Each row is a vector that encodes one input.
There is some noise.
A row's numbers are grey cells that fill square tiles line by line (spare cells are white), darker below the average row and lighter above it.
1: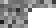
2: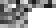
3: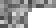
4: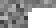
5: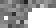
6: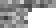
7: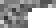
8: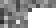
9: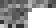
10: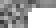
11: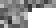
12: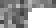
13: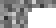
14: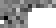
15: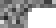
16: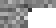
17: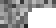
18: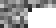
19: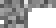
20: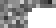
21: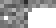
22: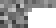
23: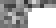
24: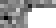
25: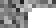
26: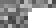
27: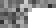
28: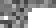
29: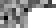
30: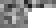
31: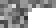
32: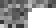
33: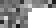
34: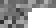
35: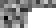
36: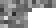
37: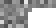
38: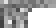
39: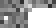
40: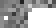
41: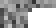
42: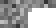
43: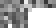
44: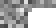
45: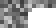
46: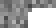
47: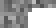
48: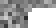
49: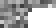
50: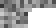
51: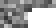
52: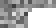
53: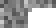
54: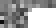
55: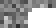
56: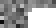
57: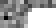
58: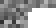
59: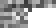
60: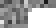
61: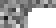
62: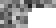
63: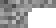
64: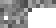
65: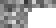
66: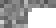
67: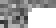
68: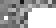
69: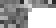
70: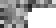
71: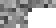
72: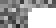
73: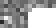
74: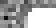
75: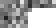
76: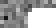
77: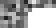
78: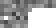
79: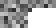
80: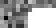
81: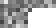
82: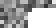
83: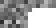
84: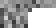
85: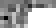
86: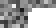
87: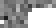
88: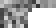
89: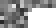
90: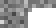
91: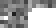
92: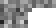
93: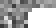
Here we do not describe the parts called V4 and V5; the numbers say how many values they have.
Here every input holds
a value of V4, together with either a point on a 6-point circle and a true/false value, or a value of V5.
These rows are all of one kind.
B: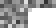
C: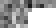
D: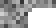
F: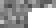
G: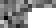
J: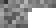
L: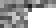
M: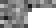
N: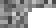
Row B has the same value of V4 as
D, J and N.
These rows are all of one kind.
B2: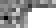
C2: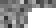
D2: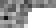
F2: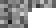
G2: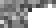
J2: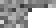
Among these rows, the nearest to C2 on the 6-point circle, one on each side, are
D2 and G2.
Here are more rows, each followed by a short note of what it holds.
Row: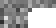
a value of V4 and a value of V5
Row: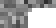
a point on a 6-point circle, a true/false value and a value of V4
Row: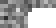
a point on a 6-point circle, a true/false value and a value of V4
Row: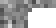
a value of V4 and a value of V5
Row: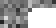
a value of V4 and a value of V5
